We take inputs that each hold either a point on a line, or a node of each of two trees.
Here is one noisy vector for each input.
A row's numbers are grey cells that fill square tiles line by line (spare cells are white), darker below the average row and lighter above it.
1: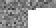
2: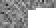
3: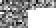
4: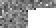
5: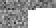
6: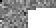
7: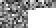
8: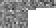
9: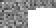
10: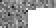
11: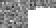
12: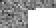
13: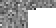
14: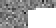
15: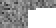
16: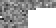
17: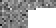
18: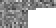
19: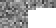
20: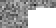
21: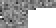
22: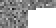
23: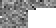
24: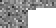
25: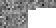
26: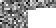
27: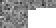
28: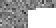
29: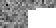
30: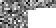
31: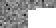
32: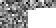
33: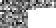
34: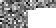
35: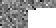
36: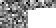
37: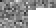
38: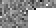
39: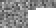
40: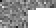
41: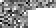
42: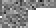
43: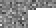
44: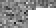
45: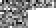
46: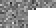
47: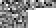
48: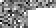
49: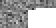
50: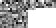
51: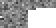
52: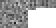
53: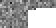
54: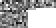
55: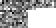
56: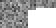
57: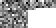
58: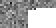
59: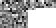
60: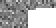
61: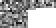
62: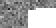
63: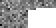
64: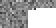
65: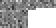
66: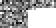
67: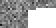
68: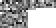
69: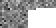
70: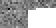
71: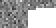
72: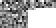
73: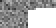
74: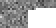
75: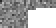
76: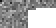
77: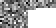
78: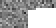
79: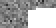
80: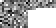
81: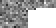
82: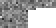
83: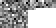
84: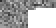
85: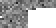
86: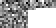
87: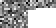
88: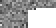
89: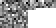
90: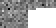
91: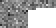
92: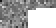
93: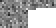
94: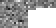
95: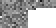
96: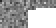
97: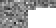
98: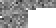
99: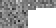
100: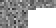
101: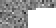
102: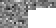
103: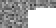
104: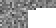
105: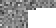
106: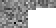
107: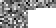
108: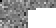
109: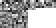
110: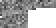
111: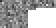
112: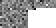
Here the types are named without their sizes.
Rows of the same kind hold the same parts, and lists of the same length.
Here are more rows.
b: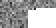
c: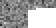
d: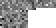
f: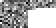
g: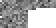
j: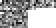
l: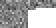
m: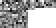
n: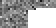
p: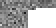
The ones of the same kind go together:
b, c, d, g, l, n, p
f, j, m

